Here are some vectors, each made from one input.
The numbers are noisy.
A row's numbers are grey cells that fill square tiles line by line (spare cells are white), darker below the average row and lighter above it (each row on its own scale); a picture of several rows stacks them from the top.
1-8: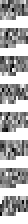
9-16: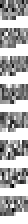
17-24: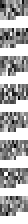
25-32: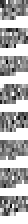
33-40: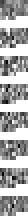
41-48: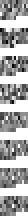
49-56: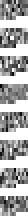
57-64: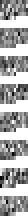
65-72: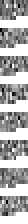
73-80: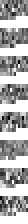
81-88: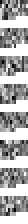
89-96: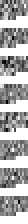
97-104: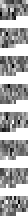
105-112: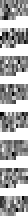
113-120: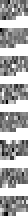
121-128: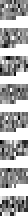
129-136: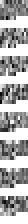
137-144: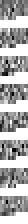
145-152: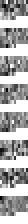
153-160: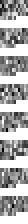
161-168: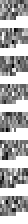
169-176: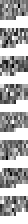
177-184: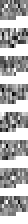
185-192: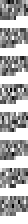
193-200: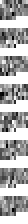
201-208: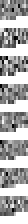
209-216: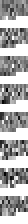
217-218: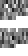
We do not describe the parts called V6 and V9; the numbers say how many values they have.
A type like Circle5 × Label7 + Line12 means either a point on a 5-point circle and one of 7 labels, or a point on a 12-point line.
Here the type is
(Bool × Circle10 + V6) × V9.
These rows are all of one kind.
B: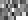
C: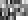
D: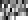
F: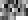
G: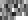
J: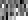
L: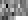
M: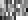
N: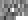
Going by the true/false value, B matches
G and N.
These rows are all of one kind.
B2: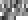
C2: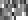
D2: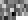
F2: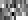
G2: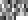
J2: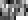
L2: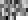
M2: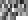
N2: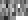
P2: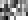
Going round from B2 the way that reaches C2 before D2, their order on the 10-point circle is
B2, J2, G2, N2, C2, M2, F2, D2, P2, L2.
